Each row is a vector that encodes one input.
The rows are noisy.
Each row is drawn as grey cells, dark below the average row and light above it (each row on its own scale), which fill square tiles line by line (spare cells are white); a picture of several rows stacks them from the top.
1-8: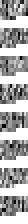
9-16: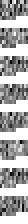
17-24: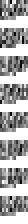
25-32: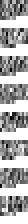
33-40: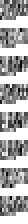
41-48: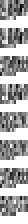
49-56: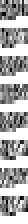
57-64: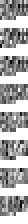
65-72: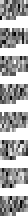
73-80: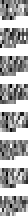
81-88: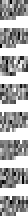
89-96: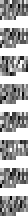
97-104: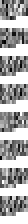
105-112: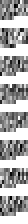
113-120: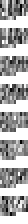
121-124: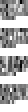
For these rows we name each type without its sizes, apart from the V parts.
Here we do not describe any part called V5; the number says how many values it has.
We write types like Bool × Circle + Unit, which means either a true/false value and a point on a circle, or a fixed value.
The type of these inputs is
List(Line) × V5.
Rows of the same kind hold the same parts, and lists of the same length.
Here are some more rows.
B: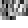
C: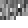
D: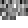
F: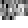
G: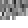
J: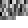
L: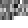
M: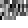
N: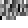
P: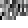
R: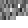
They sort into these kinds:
B, D, F
C, G, M, N, P
J, L, R

